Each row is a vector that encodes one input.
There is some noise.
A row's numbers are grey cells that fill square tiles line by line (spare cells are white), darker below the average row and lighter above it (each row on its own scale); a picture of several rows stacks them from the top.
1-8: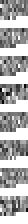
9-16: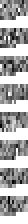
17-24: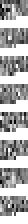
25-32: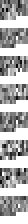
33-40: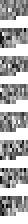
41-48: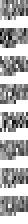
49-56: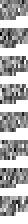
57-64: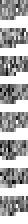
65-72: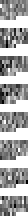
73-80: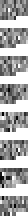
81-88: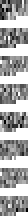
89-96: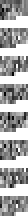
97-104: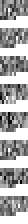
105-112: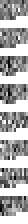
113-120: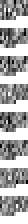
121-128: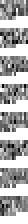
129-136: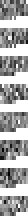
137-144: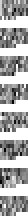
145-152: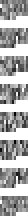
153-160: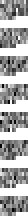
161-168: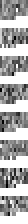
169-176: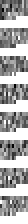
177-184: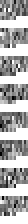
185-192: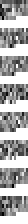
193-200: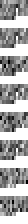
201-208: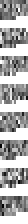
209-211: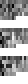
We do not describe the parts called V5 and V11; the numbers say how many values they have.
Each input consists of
one of 6 labels, together with either three true/false values and a value of V11, or a value of V5.
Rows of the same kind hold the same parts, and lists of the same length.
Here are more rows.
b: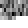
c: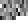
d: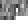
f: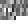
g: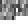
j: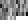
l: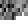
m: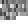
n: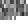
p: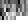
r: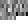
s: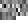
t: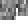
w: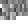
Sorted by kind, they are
b, j, n, r
c, d, f, g, l, m, p, s, t, w

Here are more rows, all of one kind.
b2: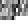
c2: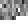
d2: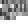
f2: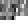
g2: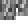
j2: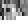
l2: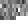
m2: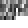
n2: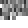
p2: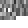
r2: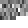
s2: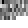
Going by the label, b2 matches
f2, g2 and m2.
